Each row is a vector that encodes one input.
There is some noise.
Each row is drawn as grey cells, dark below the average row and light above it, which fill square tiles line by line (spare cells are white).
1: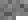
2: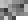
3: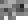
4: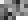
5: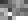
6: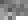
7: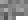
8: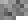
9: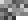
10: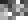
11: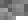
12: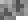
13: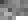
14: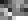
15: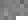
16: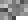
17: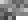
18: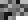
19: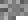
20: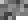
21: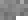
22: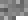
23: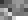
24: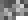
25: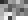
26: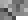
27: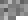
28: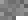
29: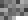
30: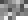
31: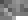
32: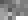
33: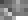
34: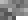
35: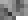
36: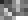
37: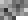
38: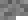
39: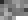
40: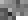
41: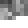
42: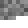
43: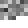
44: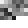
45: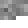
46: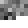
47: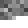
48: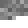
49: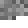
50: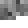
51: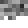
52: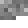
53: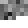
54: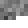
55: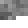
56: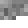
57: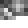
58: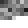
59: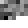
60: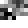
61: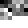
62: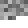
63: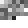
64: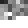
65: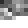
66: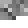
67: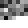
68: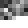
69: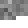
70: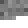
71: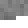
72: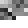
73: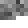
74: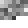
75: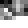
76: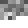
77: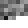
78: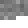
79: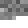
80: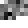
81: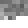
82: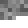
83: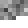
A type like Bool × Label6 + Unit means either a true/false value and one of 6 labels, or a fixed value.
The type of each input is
Bool × Line3 × Line3 × Tree7.
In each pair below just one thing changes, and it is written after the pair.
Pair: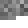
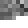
the true/false value
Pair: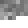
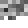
the node of the tree
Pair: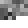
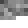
the true/false value
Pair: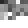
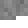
the node of the tree
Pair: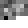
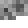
the place on one of the two 3-point lines
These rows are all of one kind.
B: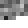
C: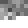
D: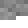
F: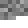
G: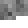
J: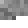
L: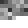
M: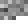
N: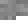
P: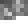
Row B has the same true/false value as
G and P.
